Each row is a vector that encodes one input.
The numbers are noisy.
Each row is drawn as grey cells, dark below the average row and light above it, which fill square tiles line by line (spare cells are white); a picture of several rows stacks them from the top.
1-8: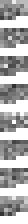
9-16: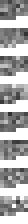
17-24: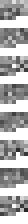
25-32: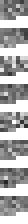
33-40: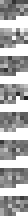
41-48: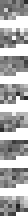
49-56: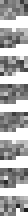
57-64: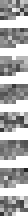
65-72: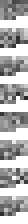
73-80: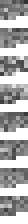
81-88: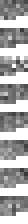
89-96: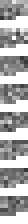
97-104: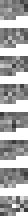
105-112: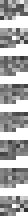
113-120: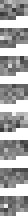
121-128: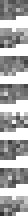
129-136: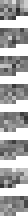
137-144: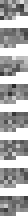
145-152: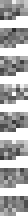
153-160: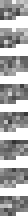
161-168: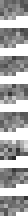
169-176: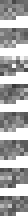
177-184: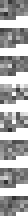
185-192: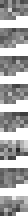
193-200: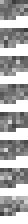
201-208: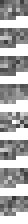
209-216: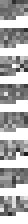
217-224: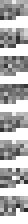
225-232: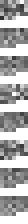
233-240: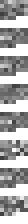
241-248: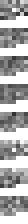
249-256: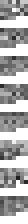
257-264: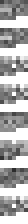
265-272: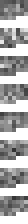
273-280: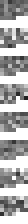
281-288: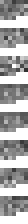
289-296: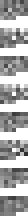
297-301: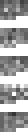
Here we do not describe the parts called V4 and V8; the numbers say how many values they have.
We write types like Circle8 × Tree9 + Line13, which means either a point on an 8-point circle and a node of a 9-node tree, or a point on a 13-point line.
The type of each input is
Bool × Tree14 × V4 + V8.
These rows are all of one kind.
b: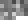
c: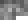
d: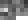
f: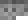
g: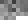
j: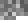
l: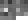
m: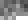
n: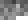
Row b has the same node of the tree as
f, g and n.
